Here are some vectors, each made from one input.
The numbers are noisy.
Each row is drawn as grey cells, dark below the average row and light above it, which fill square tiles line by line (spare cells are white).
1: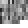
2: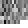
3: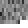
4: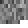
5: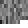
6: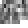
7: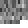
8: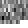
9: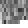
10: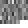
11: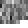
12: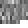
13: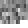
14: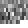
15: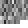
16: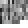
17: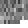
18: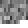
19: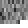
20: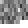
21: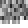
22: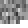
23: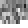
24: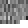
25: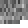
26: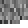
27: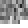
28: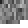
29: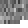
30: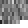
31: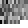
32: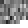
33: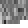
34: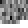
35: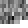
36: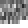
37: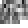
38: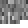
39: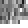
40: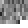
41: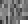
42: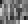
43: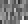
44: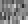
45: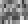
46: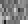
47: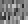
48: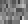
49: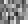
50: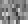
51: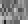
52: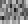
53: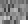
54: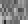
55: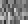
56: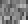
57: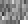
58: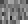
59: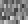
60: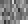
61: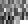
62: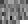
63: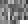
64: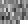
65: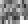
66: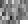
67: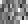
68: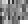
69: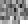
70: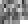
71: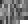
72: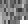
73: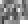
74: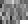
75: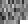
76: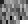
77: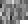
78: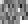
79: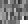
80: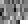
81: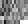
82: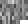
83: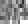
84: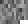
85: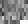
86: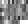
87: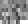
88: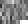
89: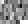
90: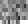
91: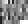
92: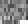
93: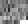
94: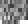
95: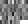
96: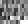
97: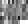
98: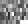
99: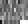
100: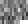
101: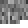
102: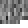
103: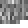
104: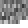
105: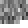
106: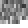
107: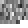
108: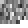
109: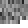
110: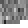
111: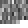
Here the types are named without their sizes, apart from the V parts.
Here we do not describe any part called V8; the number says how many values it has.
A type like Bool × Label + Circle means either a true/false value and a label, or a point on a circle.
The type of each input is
Bool × Label + V8.
